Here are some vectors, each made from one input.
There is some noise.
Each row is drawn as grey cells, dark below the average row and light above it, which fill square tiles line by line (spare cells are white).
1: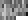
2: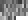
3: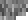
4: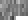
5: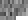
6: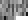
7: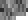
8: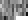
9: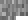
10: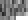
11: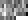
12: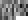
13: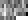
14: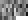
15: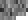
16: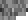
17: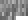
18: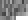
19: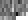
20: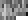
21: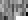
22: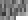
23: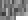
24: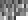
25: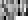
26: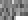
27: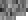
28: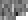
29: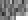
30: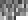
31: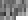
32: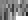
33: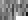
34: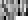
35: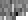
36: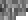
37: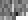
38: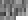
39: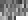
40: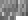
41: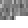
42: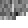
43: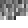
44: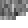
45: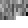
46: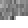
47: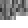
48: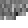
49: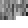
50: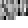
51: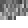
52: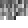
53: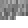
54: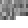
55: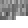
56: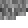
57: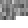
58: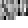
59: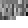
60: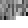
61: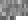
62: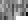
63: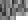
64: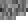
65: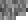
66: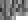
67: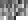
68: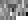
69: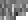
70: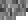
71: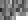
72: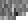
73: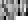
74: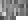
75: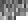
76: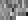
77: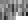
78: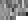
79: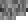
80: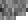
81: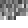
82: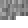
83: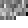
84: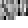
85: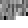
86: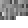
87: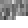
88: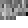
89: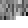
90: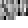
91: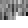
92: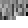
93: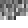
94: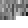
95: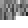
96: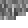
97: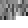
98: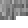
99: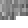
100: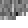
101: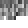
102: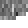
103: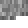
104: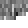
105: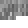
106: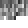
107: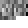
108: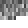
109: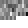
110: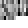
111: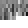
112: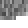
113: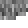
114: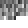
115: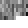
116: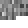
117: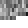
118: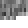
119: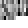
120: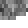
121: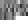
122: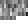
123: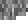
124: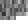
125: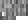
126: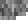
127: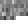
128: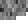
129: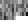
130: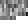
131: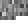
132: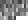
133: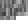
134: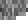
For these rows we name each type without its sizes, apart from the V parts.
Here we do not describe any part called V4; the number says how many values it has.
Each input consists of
a list of items, each either a point on a line, or a true/false value and a value of V4.
